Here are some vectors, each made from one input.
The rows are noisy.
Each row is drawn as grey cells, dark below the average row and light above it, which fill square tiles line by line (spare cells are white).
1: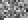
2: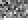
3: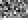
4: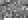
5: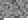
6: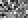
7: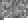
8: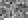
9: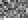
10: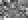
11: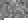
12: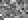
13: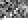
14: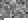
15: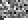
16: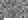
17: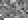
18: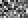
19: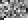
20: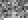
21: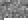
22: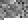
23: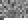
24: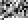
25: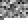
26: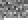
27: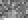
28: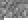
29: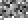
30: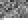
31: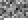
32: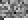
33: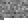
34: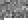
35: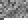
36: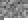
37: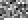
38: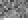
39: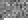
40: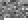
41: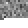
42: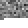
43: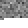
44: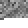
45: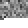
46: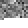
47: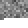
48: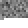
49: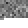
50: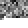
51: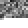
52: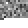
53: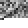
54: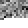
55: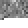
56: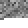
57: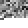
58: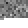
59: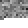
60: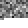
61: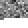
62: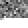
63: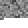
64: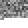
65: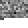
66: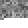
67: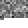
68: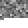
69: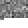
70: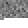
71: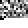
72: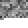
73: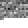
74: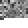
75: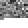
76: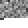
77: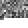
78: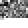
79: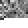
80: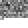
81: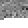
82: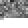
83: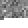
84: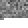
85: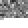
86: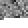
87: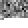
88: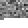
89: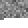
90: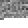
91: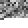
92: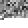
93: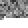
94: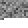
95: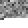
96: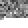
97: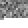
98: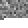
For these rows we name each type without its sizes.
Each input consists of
a point on a circle.
